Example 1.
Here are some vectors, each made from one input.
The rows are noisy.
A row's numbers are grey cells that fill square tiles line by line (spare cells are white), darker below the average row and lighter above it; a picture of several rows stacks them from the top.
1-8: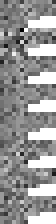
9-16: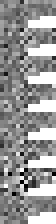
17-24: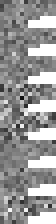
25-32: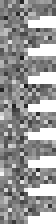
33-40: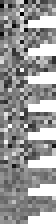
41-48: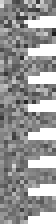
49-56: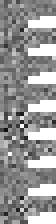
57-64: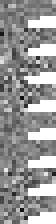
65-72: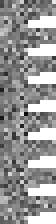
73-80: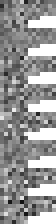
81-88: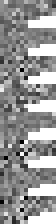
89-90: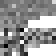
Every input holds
either a point on a 6-point line, or three true/false values.
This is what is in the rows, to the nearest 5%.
About 25% of them hold a point on a 6-point line. The rest hold three true/false values.
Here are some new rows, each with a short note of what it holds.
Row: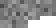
three true/false values
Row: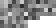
a point on a 6-point line
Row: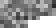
a point on a 6-point line
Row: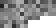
three true/false values
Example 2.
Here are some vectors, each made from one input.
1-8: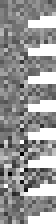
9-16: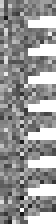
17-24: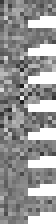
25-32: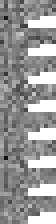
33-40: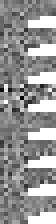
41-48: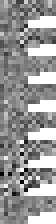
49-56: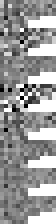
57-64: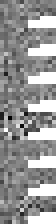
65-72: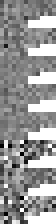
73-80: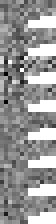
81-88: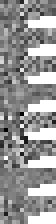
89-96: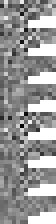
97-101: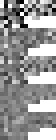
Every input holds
a point on an 11-point line, together with either a fixed value, or four true/false values.
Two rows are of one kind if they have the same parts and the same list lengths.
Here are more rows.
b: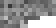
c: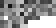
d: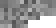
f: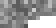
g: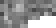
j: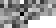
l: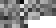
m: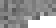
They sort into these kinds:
b, c, d, g, l, m
f, j

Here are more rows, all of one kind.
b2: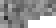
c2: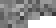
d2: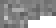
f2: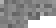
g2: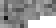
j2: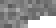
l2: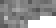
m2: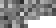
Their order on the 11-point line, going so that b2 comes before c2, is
g2, b2, f2, m2, d2, l2, j2, c2.
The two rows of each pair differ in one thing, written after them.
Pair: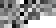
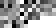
one of the four true/false values
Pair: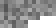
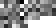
the place on the 11-point line
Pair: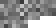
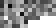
one of the four true/false values
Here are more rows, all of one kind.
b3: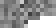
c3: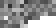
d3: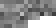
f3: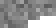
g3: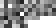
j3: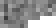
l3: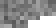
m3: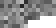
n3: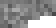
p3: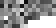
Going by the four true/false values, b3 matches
c3, d3 and g3.
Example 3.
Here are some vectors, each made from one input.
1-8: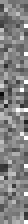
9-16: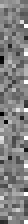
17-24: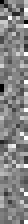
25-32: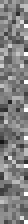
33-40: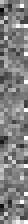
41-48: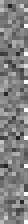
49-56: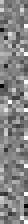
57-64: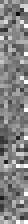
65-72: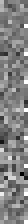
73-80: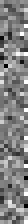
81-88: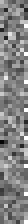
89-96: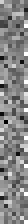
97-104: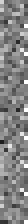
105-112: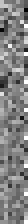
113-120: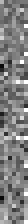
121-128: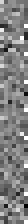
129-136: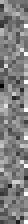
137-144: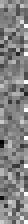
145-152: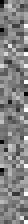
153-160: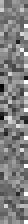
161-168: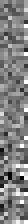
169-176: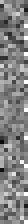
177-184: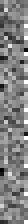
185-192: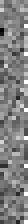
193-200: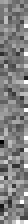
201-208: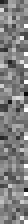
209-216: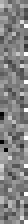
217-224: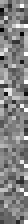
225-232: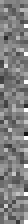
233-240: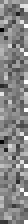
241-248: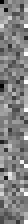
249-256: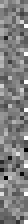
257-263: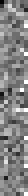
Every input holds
a true/false value, together with either a point on a 16-point circle, or a fixed value.
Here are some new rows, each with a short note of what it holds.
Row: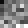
a true/false value
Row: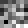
a true/false value
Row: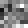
a true/false value
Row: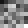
a point on a 16-point circle and a true/false value
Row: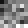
a true/false value
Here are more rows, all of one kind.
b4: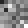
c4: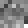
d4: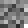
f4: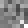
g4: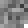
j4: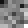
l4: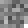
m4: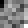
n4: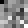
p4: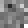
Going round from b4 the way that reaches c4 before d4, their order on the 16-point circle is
b4, f4, c4, j4, p4, d4, m4, l4, g4, n4.
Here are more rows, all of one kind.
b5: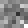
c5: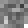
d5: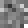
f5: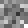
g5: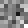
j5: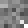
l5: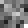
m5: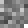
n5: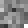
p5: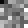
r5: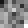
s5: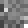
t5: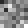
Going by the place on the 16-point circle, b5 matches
f5 and t5.
